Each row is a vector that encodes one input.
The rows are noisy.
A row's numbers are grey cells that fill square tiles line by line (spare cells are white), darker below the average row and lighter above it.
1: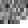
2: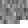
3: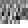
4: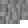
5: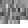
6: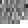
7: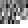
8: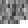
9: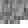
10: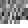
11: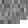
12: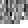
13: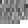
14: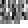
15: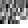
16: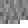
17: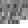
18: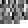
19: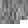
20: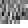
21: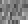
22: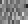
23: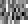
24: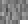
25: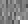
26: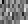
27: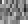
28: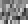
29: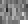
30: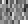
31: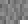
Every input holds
a point on a 7-point line.
